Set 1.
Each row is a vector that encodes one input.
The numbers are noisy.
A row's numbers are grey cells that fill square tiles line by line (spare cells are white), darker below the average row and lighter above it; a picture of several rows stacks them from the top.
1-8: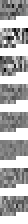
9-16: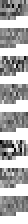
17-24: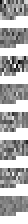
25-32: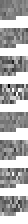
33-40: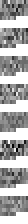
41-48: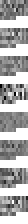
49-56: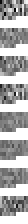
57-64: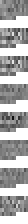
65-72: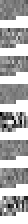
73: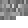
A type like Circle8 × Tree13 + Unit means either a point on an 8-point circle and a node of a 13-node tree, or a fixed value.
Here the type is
List2(Line5).
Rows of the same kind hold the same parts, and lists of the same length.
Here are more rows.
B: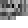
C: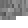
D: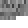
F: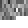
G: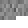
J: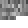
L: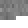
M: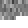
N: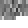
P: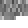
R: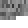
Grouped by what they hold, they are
B, C, D, F, J, L, R
G
M, N, P

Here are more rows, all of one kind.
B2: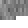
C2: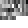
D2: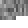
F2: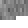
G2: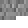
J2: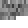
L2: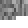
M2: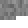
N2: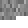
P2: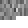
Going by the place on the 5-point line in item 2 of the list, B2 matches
G2 and J2.
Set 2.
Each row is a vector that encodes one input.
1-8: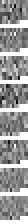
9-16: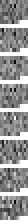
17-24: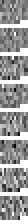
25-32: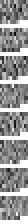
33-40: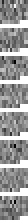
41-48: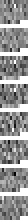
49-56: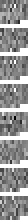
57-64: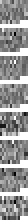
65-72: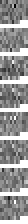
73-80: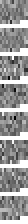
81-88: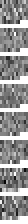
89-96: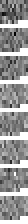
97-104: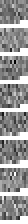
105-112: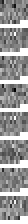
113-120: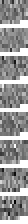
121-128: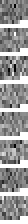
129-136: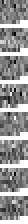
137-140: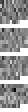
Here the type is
Bool × Circle10 + Unit.
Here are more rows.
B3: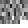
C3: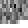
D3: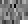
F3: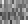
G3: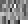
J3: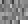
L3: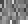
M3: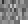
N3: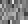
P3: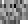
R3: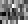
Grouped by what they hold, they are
B3
C3, D3, F3, G3, J3, L3, M3, N3, P3, R3

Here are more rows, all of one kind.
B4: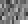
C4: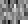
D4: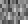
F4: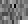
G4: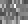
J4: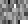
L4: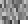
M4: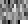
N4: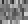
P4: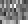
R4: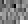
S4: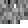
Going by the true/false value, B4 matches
F4 and R4.
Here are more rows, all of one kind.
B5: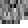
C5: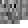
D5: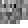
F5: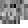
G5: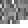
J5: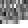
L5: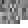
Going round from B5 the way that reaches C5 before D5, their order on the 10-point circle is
B5, C5, D5, F5, L5, J5, G5.
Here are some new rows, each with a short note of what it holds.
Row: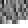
a point on a 10-point circle and a true/false value
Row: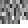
a fixed value
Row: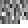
a fixed value
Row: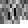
a fixed value
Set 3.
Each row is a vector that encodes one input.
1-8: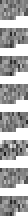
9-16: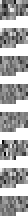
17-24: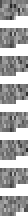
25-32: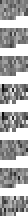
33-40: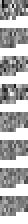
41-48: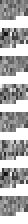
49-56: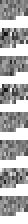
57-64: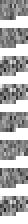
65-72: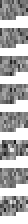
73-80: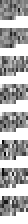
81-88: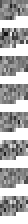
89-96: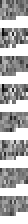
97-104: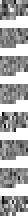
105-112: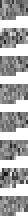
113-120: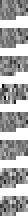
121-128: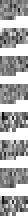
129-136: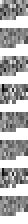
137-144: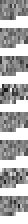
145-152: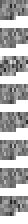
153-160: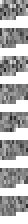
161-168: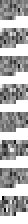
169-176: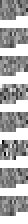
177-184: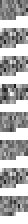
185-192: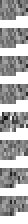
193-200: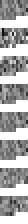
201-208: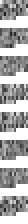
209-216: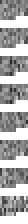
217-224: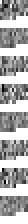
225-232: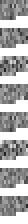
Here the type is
Circle11 + Label6.
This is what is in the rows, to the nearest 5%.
About 65% of them hold a point on an 11-point circle. The rest hold one of 6 labels.
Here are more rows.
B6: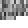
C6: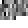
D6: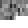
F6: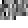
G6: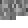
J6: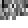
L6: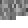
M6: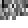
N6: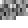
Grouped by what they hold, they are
B6, C6, F6, J6, M6, N6
D6, G6, L6

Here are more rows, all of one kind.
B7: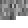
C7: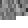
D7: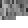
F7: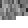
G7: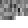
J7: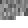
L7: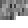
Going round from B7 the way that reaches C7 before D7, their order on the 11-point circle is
B7, C7, F7, D7, J7, G7, L7.
